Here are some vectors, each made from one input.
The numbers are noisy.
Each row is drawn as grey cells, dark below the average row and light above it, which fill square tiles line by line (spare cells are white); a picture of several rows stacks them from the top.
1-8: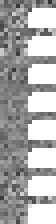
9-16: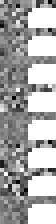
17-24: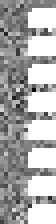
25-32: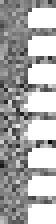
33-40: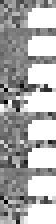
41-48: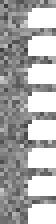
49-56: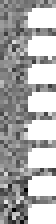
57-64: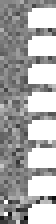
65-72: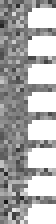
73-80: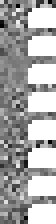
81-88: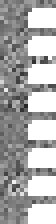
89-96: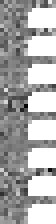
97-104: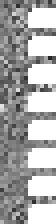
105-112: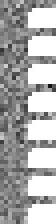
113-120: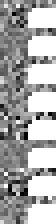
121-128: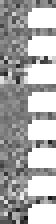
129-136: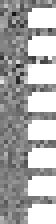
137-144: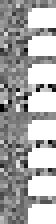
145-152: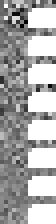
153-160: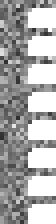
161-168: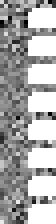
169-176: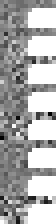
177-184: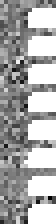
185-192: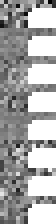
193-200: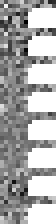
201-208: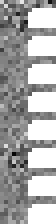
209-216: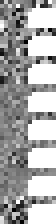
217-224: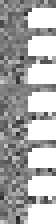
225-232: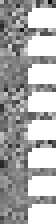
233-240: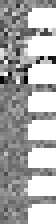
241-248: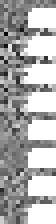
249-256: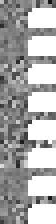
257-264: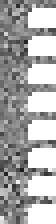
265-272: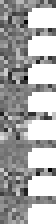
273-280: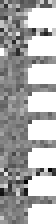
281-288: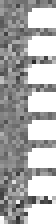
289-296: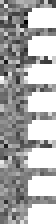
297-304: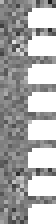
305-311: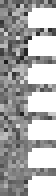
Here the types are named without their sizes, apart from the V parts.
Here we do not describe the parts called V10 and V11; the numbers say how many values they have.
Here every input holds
a point on a line, together with either a true/false value and a value of V11, or a value of V10.
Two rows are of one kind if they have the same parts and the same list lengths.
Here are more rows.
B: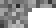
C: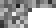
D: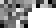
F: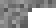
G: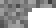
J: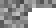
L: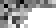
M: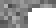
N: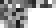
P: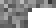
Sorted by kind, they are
B, C, D, F, G, L, M, P
J, N

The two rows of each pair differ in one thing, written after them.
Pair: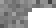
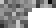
the value of V11
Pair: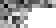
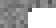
the value of V11
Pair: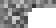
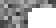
the true/false value
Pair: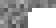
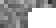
the place on the line
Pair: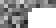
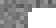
the value of V11
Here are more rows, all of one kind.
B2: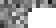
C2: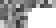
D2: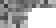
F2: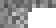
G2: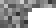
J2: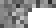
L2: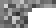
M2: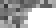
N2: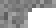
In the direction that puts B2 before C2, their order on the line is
J2, F2, B2, M2, C2, N2, G2, D2, L2.
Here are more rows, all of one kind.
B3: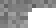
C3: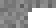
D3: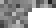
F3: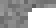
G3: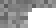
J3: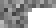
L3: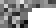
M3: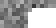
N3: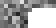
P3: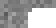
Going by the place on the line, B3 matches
G3 and N3.
